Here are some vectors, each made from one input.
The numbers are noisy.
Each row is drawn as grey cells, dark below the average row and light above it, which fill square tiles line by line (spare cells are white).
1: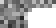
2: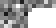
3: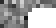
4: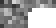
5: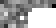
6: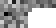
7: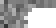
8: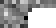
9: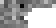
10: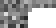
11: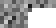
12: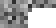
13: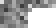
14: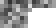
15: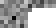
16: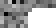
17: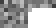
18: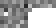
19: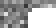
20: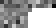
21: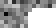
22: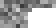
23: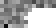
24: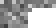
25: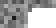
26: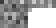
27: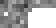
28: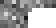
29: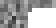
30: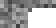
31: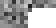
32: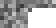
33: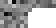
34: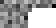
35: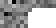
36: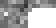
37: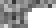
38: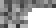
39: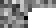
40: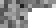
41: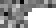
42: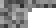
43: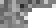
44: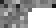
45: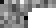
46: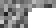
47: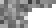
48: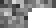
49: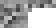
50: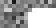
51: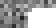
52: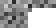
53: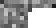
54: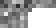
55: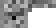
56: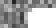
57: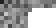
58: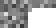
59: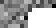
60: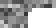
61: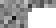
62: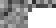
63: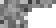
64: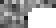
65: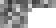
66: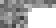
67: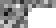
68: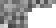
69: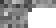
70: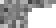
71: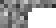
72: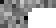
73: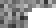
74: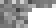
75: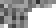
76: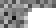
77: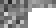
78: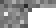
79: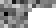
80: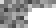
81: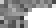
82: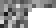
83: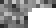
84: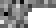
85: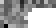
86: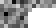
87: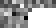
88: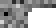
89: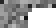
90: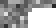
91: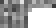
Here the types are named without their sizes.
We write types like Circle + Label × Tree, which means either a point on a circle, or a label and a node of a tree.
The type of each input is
(Circle + Label) × Line × Line.
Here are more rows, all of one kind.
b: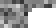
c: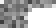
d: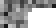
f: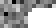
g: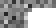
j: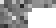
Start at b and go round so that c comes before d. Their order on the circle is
b, f, g, c, j, d.
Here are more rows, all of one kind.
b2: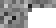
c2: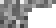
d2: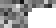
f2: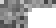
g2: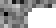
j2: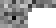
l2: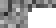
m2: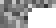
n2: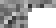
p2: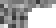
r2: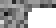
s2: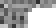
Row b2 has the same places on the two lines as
j2, l2, n2 and r2.
